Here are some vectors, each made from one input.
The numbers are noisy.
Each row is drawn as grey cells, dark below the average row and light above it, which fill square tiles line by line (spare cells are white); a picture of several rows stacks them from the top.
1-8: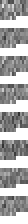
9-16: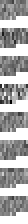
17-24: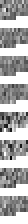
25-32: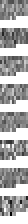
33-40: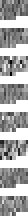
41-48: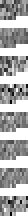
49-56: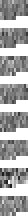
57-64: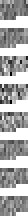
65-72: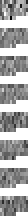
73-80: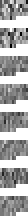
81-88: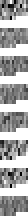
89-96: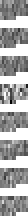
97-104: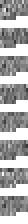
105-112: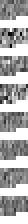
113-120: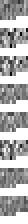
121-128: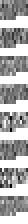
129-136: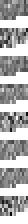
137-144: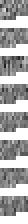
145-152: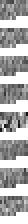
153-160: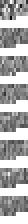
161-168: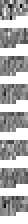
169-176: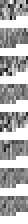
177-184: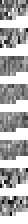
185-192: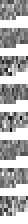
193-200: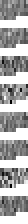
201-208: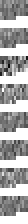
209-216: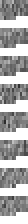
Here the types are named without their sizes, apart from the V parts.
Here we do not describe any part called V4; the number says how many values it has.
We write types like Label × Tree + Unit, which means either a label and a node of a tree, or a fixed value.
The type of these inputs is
Bool × List(Line + V4) + Line + Tree.
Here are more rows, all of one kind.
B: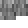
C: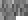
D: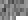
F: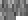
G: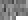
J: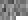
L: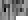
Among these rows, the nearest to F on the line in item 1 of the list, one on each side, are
G and J.
